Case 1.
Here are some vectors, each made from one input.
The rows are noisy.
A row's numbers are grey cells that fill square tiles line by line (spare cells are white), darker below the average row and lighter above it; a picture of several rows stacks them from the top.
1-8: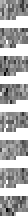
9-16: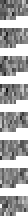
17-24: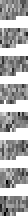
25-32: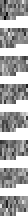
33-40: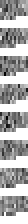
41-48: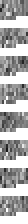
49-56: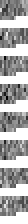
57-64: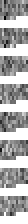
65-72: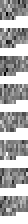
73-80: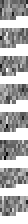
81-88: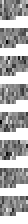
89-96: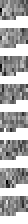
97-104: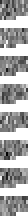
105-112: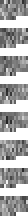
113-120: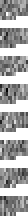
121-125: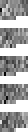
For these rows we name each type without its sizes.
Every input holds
a point on a line and five true/false values.
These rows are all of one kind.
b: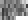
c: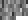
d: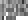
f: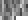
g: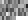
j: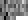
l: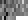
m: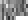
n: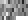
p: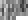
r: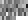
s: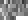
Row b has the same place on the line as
m and s.
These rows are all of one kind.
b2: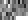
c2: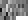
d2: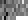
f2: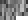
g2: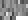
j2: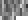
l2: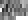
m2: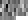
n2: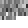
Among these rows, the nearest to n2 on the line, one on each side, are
l2 and m2.
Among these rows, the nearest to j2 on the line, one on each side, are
d2 and l2.
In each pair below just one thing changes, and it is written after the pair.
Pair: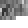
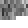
one of the five true/false values
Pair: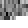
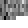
the place on the line
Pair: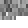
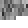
one of the five true/false values
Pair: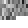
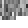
one of the five true/false values
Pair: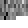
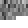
one of the five true/false values
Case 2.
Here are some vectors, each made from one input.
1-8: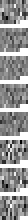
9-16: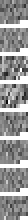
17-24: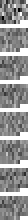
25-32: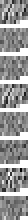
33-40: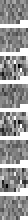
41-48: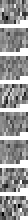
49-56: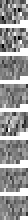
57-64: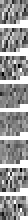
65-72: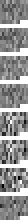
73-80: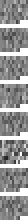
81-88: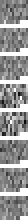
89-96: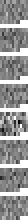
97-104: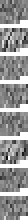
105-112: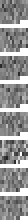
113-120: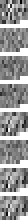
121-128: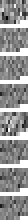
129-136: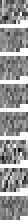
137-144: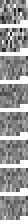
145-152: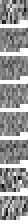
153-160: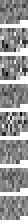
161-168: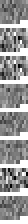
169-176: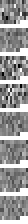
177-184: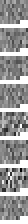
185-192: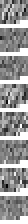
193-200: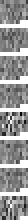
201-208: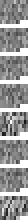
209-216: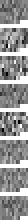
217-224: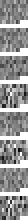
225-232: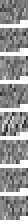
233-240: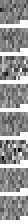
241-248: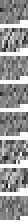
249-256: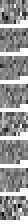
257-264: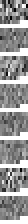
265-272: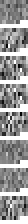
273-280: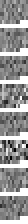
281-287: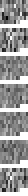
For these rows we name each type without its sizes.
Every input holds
either a point on a circle, or a fixed value, or three true/false values.
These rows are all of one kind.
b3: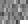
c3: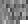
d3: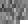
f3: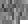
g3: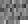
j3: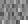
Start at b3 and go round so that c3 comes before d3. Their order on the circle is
b3, c3, g3, d3, f3, j3.
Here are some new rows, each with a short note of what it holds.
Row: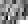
three true/false values
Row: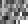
three true/false values
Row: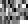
a fixed value
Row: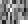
three true/false values
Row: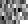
three true/false values
